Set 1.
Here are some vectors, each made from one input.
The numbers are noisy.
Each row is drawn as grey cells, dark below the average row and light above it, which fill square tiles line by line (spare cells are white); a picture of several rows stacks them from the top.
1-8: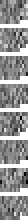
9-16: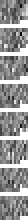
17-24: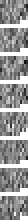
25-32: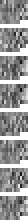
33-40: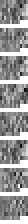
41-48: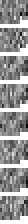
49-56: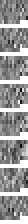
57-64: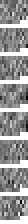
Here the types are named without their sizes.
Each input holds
a point on a line, together with either a fixed value, or a node of a tree.
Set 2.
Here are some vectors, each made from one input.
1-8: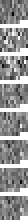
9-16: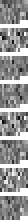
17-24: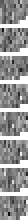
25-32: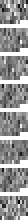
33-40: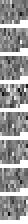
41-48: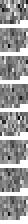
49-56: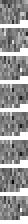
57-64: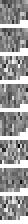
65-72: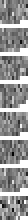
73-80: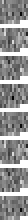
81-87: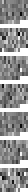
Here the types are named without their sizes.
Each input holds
either a point on a line, or a node of a tree.
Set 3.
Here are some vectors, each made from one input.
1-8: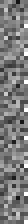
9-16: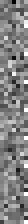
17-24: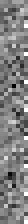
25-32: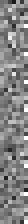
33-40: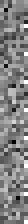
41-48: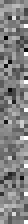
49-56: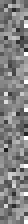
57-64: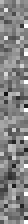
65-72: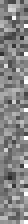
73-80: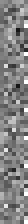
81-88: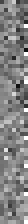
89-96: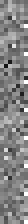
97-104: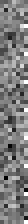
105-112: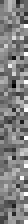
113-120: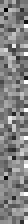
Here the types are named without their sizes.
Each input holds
a point on each of two lines and a true/false value.
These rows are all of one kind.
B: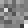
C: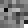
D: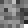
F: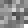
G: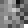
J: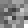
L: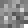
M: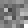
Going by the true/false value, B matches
J and M.
